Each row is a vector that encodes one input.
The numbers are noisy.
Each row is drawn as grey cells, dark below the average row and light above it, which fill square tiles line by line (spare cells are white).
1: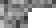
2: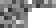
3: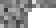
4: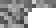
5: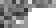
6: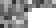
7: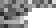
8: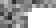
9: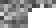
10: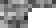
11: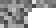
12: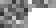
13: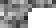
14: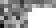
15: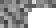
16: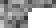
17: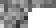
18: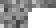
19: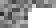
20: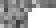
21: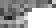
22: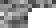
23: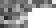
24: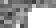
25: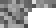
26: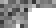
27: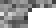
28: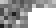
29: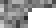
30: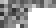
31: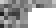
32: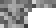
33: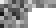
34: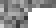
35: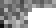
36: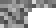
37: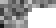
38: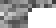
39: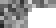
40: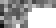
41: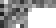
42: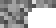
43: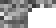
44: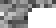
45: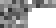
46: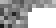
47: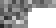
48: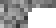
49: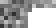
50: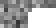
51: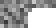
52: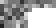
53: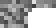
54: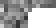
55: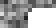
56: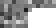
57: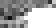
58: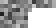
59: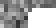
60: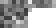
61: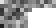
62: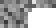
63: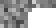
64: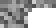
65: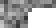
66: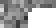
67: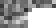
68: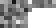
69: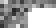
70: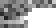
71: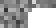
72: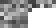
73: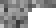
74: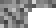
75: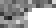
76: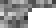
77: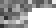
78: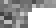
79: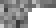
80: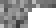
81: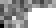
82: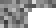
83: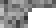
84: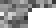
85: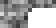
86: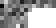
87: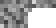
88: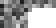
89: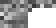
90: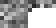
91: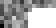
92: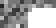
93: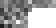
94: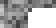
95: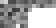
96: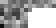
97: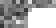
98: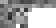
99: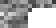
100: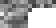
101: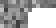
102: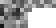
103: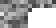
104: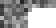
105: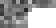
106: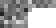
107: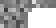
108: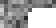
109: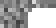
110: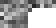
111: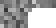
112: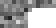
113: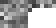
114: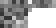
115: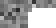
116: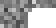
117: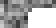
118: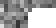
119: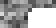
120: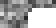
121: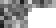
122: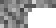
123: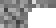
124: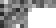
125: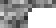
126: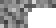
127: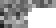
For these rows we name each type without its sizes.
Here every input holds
either a label and a node of a tree, or a point on a line.
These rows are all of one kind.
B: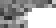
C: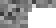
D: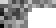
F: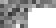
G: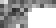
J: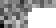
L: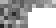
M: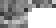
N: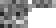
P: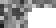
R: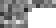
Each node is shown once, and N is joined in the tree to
J and R.
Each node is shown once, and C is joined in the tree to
F.
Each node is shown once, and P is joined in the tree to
D, G and J.
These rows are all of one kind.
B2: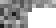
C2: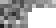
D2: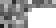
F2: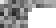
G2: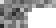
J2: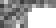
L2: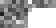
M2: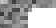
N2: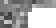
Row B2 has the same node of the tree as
C2, F2 and G2.
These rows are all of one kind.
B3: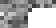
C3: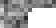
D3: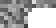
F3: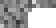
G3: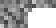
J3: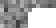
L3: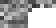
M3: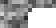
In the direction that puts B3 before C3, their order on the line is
L3, B3, M3, C3, J3, F3, G3, D3.
